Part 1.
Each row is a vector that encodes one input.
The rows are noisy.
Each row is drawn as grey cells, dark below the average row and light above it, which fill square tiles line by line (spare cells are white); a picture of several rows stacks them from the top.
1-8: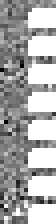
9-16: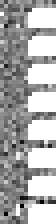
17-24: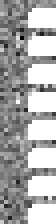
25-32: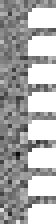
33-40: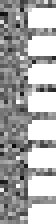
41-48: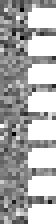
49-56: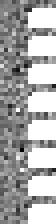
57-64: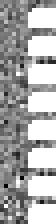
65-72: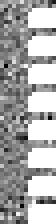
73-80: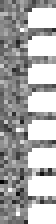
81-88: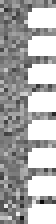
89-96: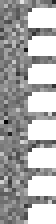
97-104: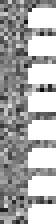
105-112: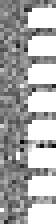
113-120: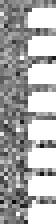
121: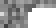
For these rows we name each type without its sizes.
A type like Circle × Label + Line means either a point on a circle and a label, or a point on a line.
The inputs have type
Label + Line.
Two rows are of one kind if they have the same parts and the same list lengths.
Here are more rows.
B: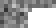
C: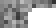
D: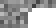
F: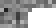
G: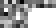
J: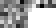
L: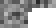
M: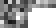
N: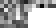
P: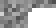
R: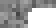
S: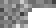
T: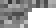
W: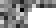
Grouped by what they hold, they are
B, C, D, F, L, P, R, S, T
G, J, M, N, W

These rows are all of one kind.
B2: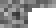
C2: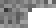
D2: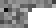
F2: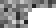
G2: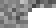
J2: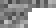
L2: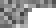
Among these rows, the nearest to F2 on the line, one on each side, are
B2 and L2.
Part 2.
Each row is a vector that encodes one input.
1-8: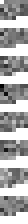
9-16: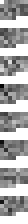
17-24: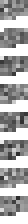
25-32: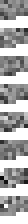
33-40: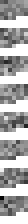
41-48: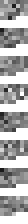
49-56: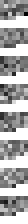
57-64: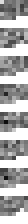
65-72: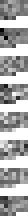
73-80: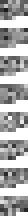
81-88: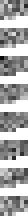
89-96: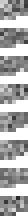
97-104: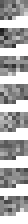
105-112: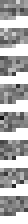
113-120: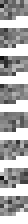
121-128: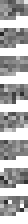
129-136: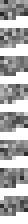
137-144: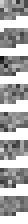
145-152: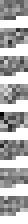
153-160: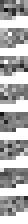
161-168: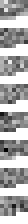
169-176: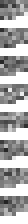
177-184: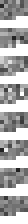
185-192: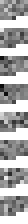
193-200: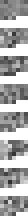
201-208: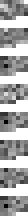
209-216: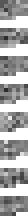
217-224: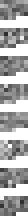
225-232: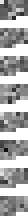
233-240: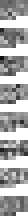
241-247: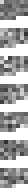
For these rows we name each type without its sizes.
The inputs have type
Line × Line + Tree + Unit.
